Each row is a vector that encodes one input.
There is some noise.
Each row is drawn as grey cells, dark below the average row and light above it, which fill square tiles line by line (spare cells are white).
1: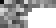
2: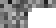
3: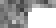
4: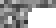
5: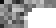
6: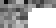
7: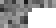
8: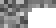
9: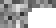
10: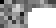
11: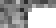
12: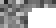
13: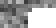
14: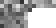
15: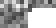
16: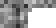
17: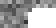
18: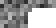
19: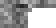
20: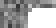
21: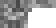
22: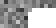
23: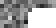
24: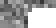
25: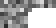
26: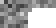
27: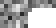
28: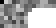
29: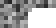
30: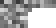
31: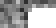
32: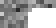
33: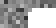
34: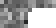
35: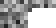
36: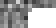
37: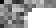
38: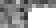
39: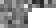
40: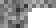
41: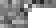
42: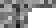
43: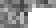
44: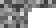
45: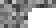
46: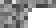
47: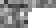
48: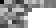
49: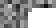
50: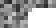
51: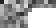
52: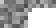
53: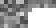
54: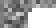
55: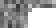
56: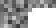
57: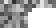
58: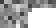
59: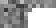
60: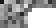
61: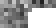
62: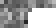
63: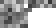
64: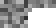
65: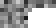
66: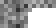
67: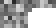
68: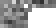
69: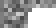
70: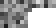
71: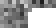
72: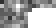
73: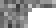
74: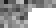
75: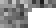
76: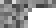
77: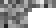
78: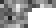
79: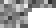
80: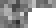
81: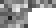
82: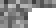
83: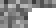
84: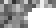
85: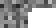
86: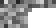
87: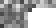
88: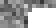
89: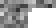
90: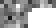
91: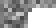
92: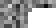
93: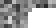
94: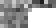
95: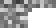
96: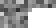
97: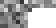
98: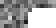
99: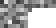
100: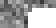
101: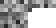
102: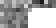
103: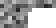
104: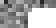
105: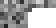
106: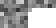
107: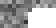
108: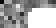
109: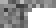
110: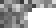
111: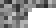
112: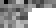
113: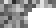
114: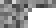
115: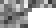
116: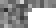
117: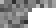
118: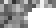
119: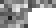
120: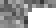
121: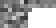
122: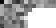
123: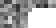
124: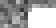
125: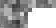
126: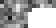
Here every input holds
a point on a 9-point line, together with either one of 11 labels, or a point on a 9-point line.
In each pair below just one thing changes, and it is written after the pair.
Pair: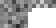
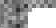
the place on the 9-point line
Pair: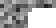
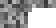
the label
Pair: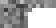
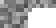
the label
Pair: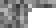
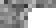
the label
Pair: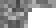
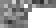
the place on the 9-point line
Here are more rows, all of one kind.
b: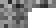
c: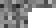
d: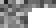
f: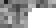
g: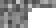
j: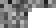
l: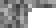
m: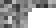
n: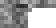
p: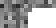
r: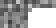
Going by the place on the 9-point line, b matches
c, j and p.
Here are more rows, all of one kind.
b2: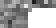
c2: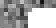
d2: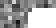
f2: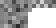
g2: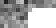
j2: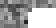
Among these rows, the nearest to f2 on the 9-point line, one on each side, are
g2 and j2.
